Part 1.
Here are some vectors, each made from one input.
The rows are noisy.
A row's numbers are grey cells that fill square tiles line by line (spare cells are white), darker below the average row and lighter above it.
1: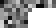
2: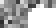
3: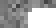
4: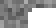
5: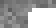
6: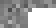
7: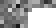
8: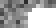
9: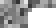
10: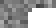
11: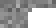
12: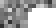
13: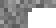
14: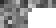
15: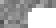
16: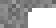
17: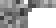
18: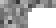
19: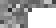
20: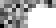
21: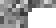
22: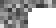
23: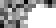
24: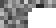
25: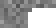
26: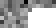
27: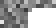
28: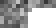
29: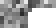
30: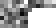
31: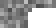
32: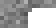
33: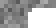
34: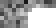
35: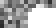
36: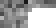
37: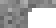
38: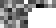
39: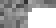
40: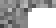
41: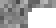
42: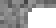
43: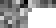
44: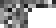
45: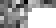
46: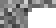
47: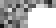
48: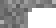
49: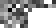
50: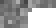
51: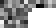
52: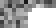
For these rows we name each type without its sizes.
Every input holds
a point on a line and a node of a tree.
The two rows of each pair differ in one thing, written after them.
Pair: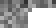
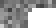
the node of the tree
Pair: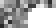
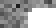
the place on the line
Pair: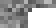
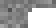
the node of the tree
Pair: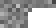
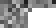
the node of the tree
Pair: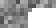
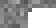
the node of the tree
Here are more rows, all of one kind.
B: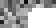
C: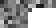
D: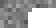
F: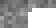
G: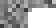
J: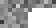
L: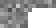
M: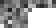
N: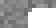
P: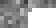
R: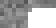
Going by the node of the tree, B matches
D, F and P.
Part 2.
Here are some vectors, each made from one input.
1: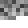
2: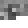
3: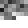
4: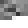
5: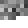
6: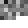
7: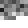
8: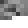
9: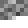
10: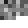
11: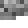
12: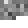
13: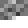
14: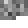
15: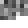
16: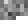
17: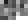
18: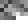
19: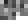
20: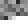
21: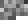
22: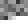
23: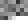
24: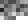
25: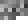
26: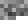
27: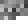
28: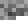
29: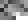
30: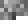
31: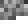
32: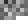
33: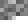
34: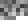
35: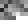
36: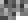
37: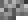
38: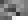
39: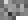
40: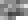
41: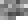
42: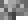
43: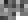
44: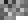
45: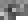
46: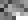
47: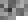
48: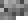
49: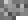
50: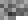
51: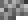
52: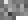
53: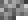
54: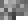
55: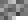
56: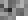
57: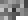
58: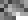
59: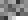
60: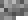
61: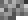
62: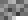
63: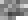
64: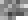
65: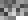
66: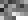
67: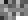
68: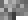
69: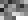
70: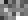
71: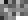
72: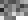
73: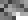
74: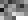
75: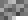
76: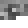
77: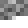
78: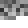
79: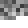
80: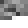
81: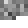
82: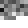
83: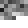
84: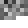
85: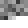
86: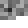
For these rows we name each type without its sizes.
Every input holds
either a point on a line, or a node of a tree.
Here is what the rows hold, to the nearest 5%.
About 40% of them hold a point on a line. The rest hold a node of a tree.
